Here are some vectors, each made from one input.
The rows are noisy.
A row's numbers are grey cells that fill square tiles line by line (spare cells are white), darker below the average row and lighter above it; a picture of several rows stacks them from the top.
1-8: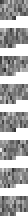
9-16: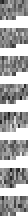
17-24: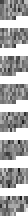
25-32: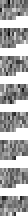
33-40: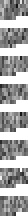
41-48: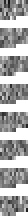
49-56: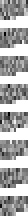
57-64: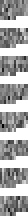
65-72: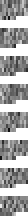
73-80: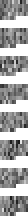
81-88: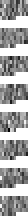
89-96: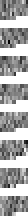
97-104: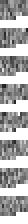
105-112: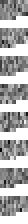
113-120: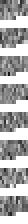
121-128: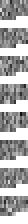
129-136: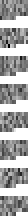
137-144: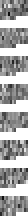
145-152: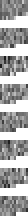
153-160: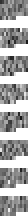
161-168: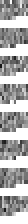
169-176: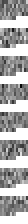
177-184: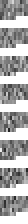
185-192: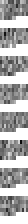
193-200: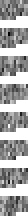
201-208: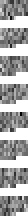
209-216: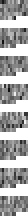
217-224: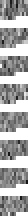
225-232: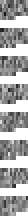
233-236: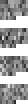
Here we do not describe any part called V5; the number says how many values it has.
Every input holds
a node of a 9-node tree and a node of a 12-node tree, together with a list of up to two values of V5.
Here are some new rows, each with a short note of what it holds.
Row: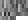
a node of a 9-node tree and a node of a 12-node tree, together with a list of one item
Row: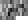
a node of a 9-node tree and a node of a 12-node tree, together with a list of one item
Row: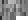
a node of a 9-node tree and a node of a 12-node tree, together with the empty list
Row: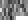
a node of a 9-node tree and a node of a 12-node tree, together with a list of one item
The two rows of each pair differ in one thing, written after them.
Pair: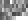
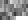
the value of V5 in item 1 of the list
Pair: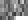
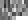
the value of V5 in item 1 of the list
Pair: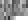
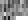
the value of V5 in item 2 of the list
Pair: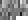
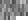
the node of one of the two trees
